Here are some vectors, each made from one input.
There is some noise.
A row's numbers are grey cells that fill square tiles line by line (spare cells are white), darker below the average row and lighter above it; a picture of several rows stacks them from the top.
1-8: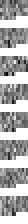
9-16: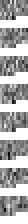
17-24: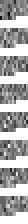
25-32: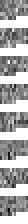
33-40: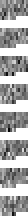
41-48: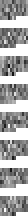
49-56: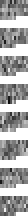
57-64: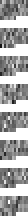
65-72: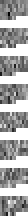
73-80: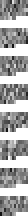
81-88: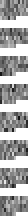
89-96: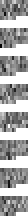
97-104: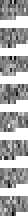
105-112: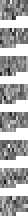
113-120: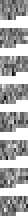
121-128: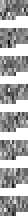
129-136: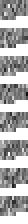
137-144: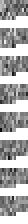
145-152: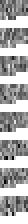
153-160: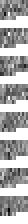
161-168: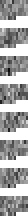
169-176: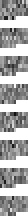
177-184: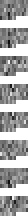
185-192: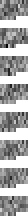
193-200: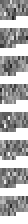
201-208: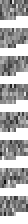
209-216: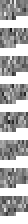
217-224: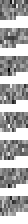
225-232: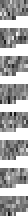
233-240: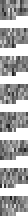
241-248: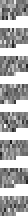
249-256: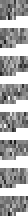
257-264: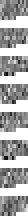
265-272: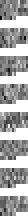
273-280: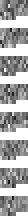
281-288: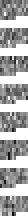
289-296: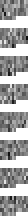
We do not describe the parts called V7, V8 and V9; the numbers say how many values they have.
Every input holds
a value of V9, together with either one of 5 labels and a value of V7, or one of 10 labels, a true/false value and a value of V8.
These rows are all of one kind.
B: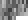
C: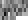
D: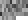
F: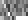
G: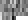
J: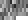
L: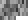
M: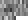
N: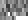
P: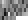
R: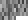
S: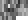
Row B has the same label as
C, P and S.
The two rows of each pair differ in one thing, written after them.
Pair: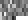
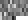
the value of V8
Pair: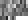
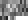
the value of V8
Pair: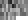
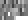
the value of V9
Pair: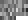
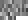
the label
